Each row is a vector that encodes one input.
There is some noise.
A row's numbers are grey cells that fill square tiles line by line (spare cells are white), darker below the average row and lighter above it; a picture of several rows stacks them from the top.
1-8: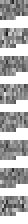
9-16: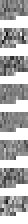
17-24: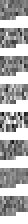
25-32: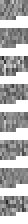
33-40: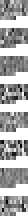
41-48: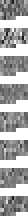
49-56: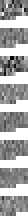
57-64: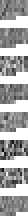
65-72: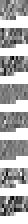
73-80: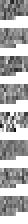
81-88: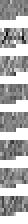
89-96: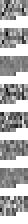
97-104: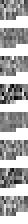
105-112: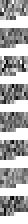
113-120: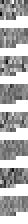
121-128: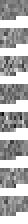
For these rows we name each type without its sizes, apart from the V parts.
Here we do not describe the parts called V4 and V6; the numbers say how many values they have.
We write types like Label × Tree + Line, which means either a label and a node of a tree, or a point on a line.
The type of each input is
(Bool × Bool × Bool + V6) × V4 + Label.
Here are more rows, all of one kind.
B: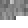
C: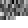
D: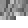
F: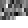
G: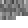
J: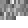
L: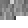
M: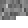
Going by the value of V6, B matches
C and L.
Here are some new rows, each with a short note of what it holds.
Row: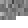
a value of V4 and a value of V6
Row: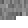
three true/false values and a value of V4
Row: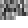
three true/false values and a value of V4
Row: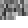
three true/false values and a value of V4
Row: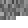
a value of V4 and a value of V6
